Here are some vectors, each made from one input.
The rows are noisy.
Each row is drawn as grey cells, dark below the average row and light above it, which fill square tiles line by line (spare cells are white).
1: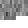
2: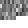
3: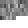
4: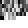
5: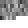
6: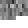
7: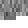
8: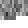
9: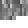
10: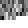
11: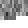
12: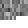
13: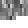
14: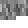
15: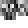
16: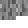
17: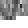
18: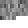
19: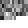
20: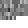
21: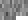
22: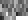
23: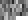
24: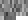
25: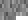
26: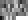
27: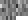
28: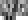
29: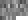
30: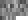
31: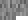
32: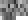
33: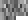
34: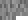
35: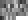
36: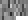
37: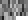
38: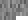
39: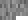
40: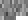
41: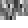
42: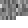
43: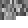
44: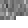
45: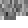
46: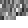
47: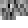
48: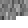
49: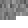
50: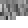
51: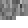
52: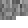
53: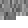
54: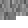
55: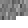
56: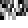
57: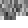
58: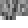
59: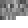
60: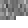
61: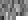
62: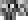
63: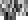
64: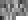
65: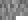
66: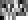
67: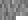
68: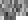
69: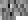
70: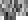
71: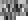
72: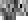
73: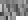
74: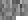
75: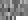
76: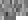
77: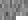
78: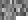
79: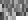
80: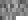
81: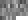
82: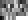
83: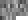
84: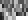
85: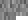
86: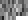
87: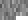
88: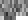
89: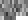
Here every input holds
either a point on a 10-point circle, or a node of a 12-node tree.
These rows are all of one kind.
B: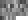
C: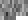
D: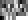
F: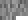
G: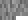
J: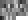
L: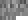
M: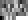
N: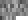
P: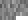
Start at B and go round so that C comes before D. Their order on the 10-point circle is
B, P, N, G, M, F, C, D, J, L.
